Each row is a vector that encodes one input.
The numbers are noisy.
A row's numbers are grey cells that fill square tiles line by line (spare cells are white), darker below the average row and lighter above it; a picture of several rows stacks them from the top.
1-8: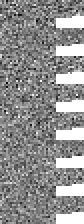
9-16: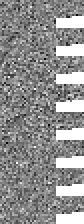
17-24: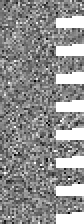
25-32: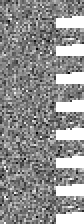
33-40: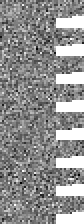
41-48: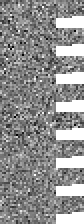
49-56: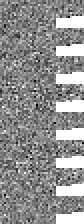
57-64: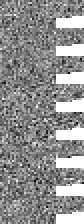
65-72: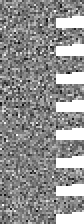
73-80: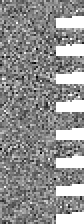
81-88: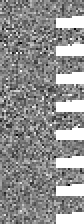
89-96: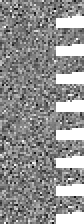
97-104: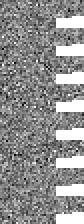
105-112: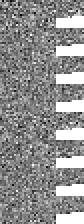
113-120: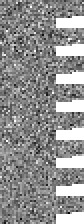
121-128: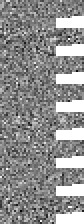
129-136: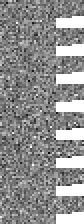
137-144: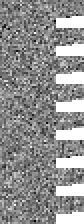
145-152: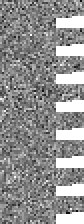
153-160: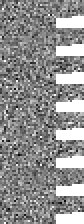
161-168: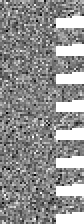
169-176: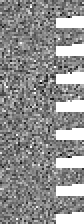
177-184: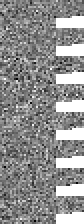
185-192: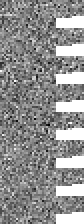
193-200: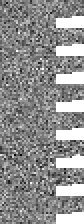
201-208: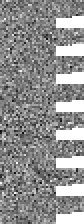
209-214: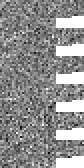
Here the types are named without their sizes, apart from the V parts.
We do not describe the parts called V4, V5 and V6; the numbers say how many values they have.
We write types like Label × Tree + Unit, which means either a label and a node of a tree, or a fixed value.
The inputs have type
(Bool × Bool × Bool + V6) × V5 + Label × Tree × V4.
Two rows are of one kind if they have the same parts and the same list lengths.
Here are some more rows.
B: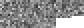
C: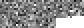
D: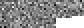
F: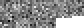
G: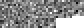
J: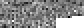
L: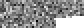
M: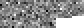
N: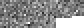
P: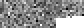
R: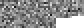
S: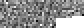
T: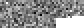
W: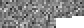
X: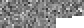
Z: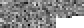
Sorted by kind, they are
B, J, N, W, X, Z
C, G, L, P, S, T
D, F, M, R

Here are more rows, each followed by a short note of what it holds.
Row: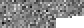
a value of V5 and a value of V6
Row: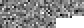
a value of V5 and a value of V6
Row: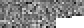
three true/false values and a value of V5
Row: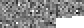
a value of V5 and a value of V6
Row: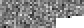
three true/false values and a value of V5
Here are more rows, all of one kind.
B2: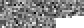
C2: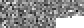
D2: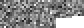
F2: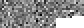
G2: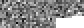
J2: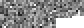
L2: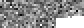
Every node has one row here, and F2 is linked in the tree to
B2 and C2.
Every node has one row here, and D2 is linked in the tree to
G2.
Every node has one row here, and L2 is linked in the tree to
C2 and J2.
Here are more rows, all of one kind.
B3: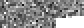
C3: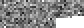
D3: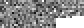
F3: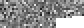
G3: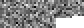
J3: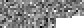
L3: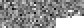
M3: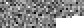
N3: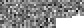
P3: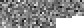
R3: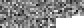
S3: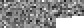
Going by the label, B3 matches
J3 and L3.
